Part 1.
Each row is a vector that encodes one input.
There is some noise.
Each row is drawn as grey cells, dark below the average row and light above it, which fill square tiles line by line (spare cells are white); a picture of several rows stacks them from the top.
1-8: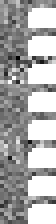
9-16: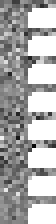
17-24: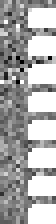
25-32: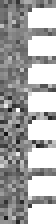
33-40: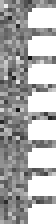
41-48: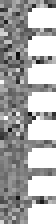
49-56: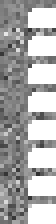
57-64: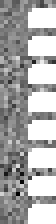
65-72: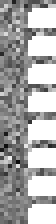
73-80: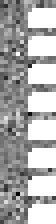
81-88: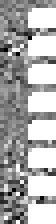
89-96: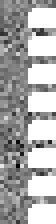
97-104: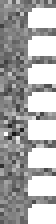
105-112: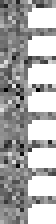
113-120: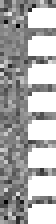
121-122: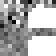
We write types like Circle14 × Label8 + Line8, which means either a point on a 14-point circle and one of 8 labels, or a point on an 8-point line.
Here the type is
Line8 + Line13.
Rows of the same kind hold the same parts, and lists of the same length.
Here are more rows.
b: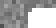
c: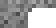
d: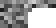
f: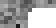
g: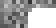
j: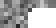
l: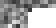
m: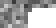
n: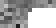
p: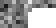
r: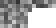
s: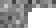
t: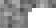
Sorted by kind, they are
b, c, d, g, l, m, p, r, s
f, j, n, t

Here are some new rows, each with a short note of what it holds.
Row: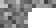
a point on an 8-point line
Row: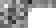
a point on an 8-point line
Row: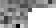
a point on an 8-point line
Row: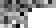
a point on an 8-point line
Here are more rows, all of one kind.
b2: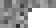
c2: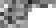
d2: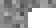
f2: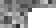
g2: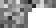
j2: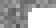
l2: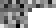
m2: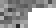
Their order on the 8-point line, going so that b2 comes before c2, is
g2, f2, d2, b2, j2, l2, m2, c2.
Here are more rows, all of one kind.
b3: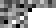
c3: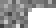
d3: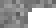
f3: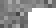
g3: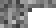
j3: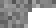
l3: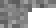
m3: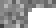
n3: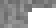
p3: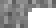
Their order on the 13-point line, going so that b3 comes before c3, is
j3, l3, g3, p3, b3, c3, m3, n3, d3, f3.
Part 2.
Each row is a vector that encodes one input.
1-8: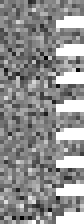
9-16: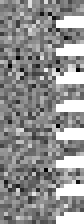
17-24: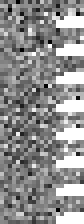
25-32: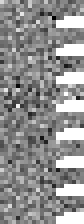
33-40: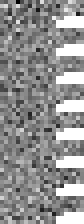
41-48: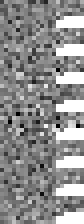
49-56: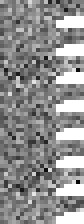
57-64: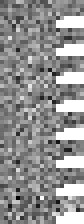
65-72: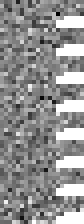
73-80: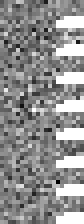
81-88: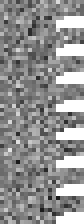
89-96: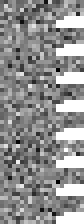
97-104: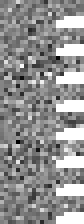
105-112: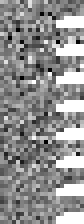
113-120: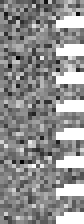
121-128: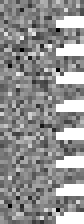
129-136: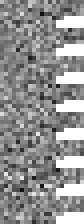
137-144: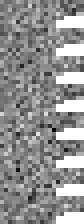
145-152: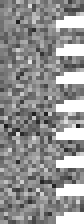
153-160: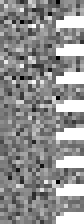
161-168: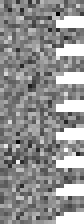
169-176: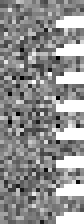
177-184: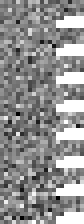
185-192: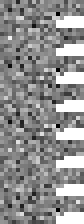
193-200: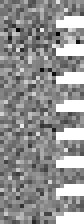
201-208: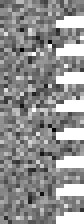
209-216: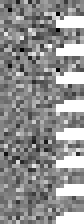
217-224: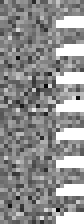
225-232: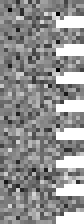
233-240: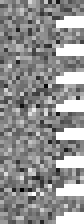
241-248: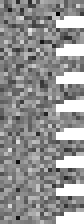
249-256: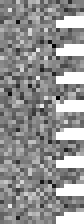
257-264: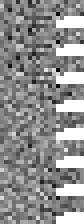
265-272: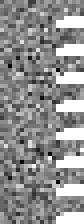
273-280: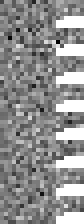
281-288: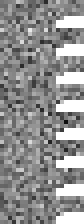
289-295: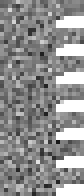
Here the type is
(Bool × Bool × Bool × Bool × Bool + Unit) × Line17.
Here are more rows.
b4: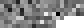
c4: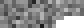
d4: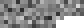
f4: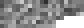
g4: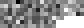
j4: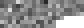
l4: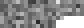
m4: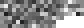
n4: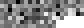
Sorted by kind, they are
b4, c4, d4, f4, j4, l4
g4, m4, n4

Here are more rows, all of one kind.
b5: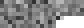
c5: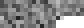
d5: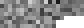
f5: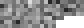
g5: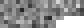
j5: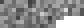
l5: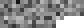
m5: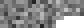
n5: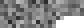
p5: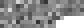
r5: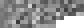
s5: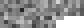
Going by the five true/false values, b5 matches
g5, j5 and p5.
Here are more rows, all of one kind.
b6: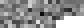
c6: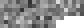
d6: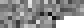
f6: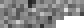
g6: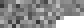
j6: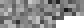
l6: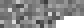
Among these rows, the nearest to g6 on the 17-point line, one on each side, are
f6 and l6.
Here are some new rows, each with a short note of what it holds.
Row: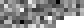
a point on a 17-point line
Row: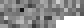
a point on a 17-point line and five true/false values
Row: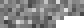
a point on a 17-point line and five true/false values
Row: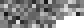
a point on a 17-point line
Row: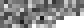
a point on a 17-point line
